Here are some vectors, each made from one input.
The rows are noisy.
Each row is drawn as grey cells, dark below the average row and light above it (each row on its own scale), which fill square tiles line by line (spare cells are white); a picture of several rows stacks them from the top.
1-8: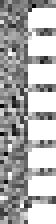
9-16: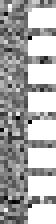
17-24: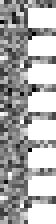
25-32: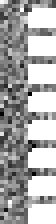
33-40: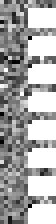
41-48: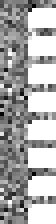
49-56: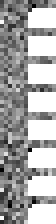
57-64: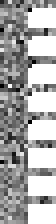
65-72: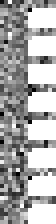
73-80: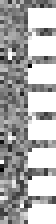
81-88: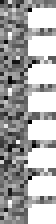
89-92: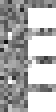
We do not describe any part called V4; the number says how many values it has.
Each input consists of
a list of up to two items, each a true/false value and a value of V4.
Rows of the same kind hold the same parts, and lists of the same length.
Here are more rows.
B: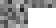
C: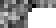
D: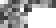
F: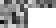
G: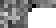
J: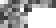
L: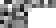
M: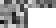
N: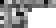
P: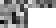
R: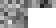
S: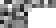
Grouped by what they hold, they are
B, F, L, M, P, R, S
C, G, N
D, J

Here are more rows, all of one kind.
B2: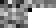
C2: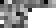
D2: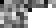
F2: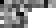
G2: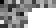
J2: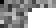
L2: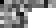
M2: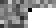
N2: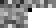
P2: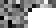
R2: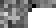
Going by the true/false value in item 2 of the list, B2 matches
C2, P2 and R2.
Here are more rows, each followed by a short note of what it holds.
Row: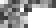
the empty list
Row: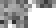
a list of one item
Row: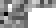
a list of one item
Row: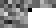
a list of two items
